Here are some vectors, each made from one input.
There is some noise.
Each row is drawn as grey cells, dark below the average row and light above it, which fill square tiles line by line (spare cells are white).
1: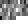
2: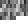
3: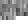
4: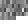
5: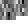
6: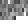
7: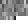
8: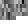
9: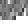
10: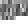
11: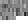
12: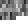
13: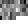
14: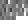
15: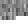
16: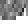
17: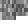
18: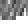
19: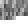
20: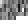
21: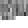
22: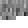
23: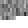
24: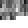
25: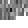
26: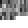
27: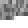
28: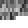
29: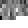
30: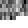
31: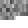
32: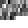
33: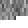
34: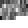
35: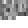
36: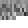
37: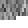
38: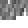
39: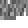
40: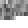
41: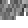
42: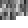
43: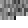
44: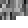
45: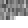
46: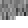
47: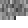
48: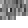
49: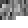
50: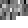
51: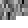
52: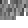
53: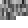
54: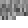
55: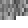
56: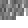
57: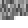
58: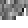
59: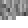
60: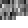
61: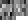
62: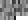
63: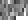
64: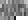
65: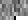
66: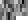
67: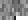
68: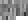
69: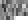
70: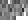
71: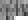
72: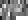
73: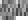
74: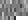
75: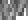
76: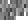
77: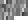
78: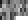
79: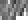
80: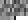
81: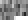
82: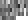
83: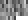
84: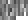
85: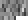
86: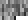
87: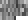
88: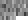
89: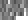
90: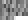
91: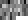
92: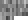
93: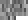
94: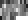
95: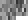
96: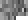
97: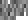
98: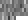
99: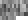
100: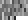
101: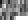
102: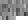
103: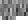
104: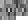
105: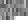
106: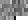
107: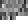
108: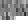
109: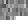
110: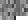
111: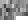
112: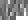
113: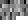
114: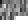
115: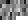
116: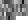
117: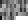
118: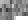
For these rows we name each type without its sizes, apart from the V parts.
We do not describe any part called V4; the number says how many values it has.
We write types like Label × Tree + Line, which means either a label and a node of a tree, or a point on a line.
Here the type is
List(Circle) + V4 × V4.
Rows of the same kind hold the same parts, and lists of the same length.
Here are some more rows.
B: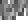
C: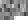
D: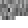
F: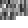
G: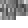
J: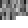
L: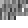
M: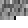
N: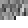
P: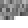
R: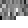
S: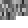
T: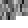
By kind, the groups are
B
C, D, P
F, J, R
G, L, M, N
S, T

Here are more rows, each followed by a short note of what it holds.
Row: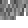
a list of one item
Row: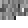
a list of three items
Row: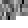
the empty list
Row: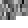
the empty list
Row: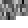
the empty list
